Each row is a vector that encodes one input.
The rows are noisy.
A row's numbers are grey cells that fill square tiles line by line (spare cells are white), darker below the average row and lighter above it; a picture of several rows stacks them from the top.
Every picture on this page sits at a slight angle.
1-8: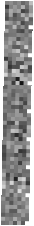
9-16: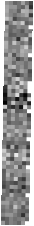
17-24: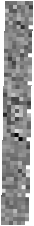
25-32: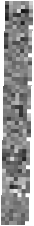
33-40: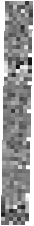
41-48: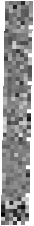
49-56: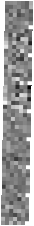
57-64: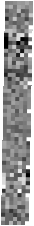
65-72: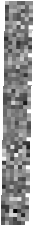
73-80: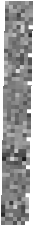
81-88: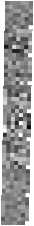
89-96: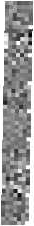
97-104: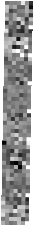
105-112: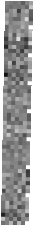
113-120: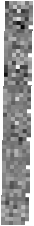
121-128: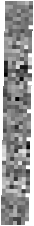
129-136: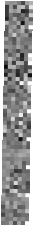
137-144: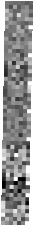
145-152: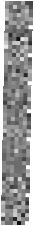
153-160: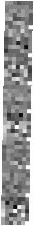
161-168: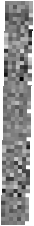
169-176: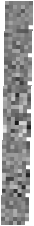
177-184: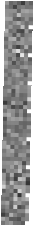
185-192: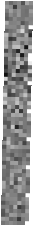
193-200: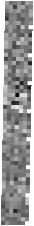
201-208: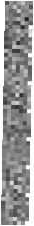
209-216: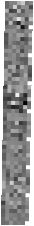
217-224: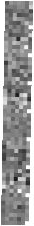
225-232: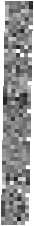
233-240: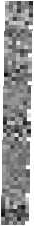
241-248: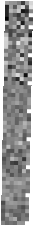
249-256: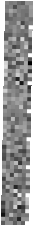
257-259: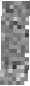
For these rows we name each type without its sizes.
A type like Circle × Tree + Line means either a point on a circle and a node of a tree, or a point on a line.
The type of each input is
Line + Tree × (Tree × Tree + Unit).
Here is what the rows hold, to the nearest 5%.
About 20% of them hold a point on a line. The rest hold a node of a tree, together with either a fixed value, or a node of each of two trees.
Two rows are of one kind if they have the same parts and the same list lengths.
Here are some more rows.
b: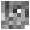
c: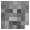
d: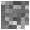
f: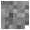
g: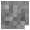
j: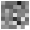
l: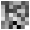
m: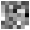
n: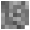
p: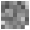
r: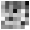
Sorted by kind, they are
b, l, m, n, p
c, d, j, r
f, g

